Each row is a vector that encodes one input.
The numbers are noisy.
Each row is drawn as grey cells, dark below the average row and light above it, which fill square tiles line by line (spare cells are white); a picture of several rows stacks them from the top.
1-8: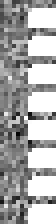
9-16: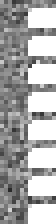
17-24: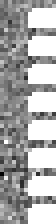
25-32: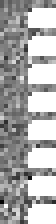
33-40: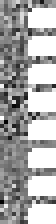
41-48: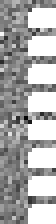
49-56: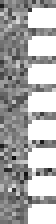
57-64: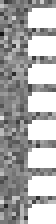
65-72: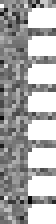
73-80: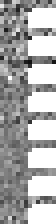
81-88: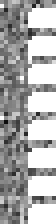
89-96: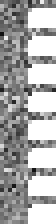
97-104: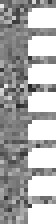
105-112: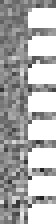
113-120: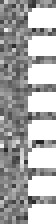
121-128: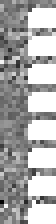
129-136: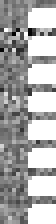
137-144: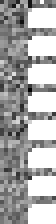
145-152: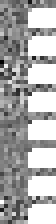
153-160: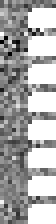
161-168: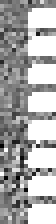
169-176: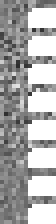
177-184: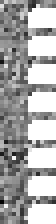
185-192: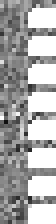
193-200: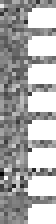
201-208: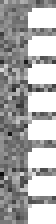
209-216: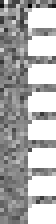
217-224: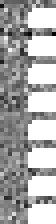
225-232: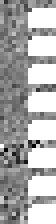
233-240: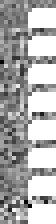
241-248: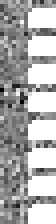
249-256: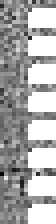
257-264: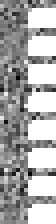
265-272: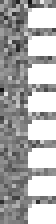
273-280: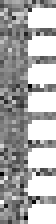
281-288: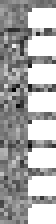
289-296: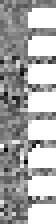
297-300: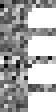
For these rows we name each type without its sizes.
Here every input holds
a point on a circle, together with either a point on a circle, or four true/false values.
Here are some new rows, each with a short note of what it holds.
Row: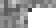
a point on a circle and four true/false values
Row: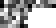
a point on a circle and four true/false values
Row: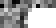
a point on each of two circles
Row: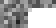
a point on each of two circles
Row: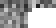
a point on each of two circles
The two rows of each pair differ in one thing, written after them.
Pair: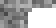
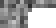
one of the four true/false values
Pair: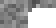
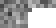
the place on the circle
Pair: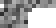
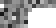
the place on the circle
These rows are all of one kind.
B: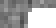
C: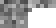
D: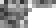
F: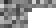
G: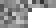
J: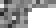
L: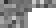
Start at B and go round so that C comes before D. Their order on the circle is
B, G, C, D, F, J, L.
